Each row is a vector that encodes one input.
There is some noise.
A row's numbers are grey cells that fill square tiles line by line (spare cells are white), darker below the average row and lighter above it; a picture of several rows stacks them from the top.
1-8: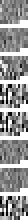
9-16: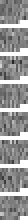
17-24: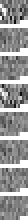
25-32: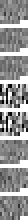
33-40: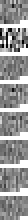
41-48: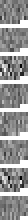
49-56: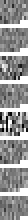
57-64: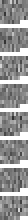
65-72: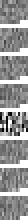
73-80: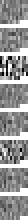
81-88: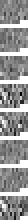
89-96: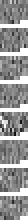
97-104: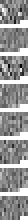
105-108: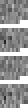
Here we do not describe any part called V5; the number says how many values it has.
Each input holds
a list of up to three items, each a true/false value and a value of V5.
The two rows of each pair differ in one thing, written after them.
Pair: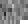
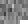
the true/false value in item 1 of the list
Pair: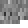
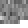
the true/false value in item 1 of the list
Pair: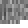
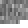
the true/false value in item 1 of the list
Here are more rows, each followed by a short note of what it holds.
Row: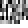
the empty list
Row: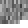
a list of two items
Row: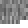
a list of three items
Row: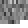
a list of three items
